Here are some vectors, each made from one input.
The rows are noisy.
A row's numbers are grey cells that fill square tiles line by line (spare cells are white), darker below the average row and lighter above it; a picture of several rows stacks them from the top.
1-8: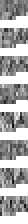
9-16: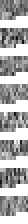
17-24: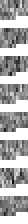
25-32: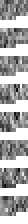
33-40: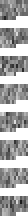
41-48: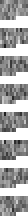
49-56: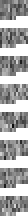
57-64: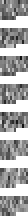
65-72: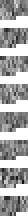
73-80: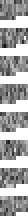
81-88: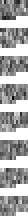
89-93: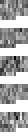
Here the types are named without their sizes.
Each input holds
either a node of a tree, or a list of points on a line.
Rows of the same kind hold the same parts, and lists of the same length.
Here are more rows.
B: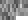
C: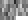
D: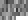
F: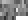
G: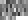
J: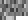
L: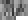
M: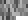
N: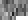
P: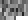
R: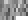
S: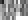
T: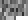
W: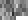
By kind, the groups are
B, C, M, R, S
D, G, L, N, W
F
J, P, T

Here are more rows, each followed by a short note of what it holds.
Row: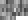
a node of a tree
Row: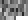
the empty list
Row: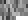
a list of one item
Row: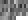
a node of a tree
